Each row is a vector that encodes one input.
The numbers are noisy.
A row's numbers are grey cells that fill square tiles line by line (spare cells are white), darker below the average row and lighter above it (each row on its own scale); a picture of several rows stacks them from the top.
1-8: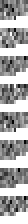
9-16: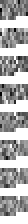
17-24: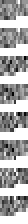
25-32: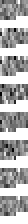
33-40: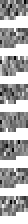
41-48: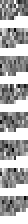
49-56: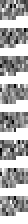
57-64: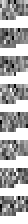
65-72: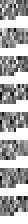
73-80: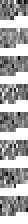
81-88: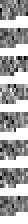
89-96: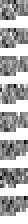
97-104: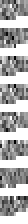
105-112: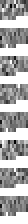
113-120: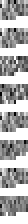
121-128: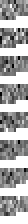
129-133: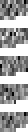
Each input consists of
either a point on a 17-point line, or four true/false values.
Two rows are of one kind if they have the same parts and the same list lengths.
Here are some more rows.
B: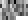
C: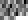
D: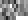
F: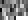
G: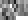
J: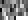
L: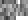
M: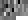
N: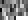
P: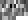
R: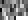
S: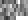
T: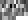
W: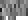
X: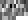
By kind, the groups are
B, D, G, L, S
C, F, J, M, N, P, R, T, W, X

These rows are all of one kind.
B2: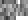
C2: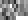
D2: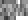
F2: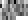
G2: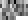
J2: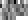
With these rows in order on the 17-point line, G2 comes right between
C2 and F2.
